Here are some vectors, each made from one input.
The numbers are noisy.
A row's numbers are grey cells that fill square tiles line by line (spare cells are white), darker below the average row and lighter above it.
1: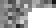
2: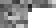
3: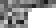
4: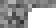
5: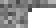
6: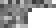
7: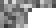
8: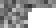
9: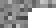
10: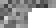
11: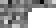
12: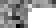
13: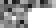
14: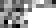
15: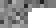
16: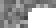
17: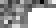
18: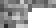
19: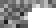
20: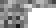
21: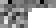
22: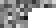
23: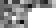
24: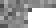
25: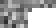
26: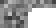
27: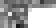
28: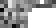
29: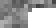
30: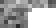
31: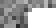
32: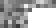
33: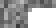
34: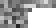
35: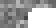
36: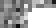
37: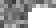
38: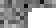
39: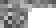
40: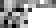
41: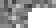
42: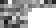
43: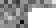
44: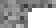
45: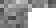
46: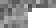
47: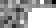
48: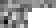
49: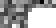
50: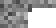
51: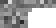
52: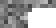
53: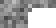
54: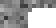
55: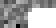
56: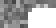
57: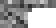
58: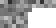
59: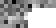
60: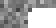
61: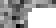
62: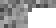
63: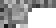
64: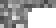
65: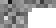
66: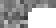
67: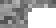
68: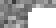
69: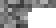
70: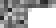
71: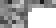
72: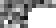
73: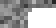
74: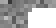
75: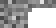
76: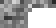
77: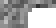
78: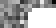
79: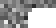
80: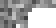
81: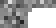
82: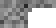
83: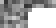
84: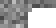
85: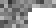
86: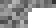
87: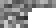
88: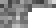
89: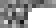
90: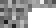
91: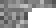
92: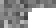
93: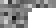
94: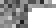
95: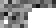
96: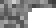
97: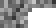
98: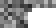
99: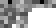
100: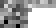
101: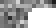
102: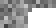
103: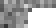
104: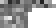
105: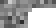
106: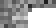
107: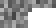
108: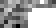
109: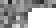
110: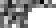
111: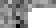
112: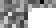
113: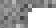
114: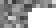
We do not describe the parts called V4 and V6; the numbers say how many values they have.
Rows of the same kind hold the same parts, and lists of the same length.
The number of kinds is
2.
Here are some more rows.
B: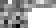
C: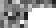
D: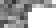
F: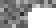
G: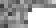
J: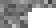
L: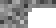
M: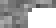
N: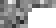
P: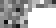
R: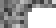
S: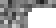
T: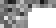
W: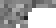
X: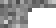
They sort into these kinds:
B, G, M, N, P, S, T, X
C, D, F, J, L, R, W

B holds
a true/false value and a value of V6.
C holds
one of 5 labels and a value of V4.
